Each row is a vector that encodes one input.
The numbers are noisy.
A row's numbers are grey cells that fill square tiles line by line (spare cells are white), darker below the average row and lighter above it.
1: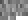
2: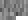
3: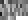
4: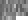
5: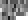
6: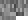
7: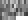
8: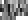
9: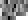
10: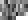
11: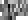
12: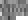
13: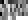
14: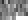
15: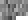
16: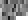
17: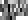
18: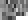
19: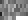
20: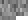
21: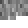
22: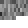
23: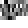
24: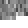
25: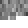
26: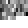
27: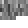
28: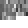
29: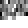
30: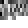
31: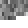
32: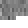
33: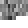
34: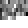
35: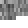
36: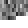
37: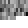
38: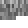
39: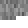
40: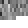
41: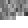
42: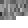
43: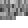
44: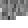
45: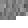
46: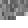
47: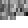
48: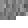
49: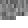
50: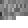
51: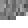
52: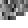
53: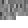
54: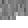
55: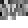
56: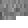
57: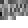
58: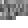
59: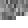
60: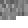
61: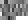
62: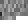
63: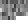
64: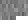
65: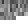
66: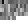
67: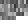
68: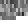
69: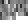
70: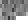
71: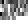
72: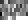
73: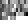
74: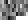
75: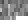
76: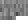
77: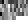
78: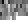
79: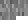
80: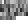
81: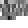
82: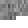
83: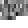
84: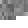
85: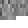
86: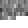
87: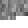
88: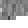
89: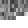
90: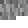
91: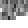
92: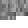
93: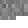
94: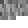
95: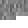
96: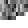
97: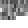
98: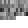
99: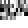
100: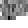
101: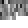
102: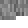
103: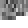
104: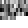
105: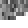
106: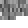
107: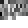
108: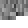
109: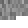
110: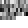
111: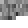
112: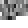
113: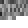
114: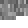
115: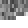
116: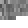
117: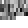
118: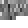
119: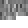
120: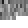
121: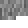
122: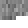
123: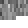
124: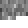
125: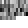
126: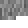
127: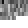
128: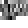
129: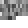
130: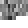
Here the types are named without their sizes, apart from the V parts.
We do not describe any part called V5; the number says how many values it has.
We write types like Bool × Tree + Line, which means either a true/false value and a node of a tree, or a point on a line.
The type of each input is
(Bool × Line + V5) × Line.
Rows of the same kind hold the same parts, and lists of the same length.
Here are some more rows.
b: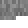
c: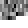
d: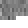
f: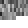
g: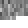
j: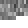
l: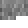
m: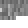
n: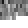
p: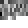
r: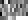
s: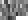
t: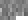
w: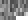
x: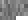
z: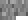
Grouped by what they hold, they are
b, d, g, l, m, n, p, s, t, w, x
c, f, j, r, z

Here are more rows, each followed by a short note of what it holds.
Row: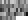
a point on each of two lines and a true/false value
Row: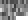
a point on a line and a value of V5
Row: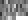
a point on a line and a value of V5
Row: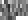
a point on a line and a value of V5
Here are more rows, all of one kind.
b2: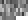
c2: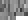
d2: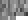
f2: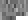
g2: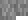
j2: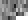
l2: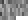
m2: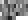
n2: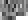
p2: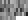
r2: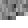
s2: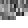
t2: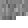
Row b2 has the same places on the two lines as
j2, l2 and r2.
